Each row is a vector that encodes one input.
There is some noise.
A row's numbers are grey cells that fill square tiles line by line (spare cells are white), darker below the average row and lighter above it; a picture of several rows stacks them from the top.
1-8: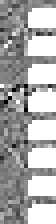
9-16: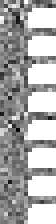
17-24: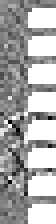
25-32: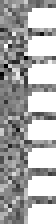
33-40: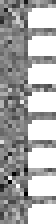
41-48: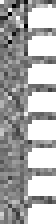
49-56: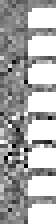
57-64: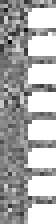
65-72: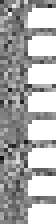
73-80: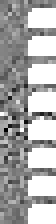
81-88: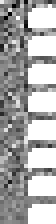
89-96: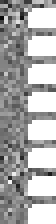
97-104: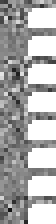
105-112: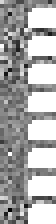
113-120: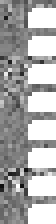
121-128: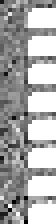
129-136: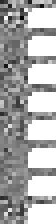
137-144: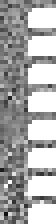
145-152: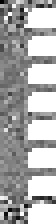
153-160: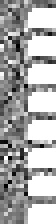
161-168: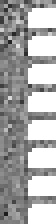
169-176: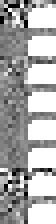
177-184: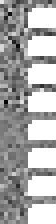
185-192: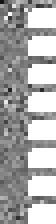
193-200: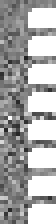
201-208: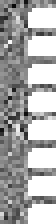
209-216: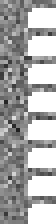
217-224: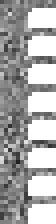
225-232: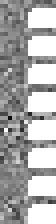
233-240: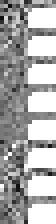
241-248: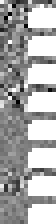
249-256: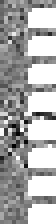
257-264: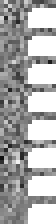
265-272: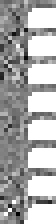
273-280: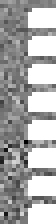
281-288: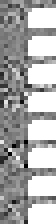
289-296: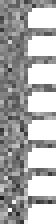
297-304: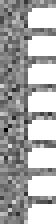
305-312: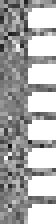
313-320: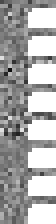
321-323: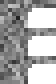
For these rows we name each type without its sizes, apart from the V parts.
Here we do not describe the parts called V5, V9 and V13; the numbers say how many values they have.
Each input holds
a point on a circle, a node of a tree, a true/false value, a value of V5, a value of V9 and a value of V13.
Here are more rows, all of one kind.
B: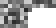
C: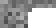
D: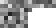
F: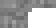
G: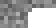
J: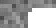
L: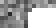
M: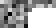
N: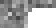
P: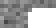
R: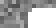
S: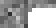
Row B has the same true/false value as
J and P.
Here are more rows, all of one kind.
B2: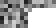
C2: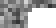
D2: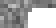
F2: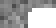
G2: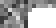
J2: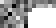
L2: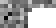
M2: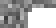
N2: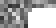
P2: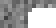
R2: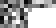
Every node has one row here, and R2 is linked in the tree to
N2.
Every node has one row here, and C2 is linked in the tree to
B2 and G2.
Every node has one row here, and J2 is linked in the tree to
L2.
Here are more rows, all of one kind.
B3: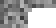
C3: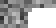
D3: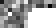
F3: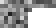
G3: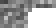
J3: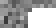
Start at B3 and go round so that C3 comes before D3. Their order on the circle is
B3, J3, F3, G3, C3, D3.
